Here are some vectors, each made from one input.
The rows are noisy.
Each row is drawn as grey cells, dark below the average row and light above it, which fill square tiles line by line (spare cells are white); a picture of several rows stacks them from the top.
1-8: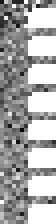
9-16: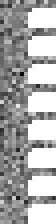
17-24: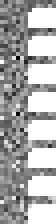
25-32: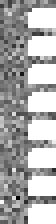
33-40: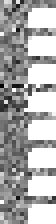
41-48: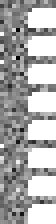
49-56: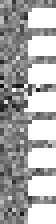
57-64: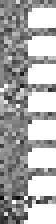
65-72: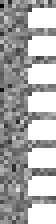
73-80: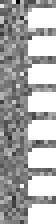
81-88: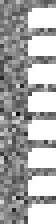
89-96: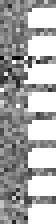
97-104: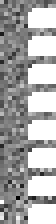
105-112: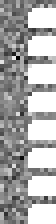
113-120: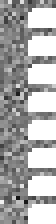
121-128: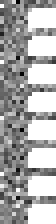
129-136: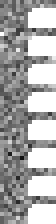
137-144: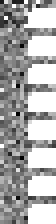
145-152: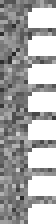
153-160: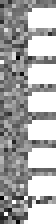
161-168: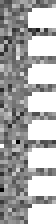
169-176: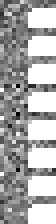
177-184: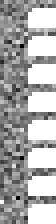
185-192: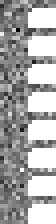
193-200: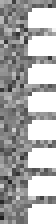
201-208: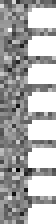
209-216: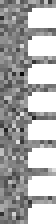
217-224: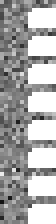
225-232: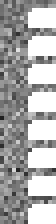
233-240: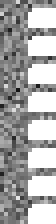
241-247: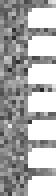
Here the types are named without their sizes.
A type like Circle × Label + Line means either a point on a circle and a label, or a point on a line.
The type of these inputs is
List(Bool × Label + Line).
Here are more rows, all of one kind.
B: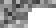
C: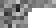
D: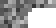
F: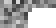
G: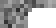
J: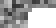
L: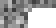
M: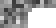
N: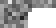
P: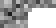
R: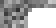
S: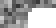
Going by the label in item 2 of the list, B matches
D and R.
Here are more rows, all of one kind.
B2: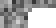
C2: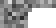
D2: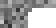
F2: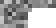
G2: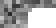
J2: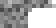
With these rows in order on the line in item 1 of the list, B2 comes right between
F2 and G2.
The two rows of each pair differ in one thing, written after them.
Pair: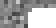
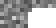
the true/false value in item 1 of the list
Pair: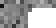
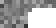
the true/false value in item 1 of the list
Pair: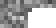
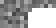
the label in item 1 of the list
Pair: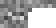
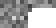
the true/false value in item 1 of the list
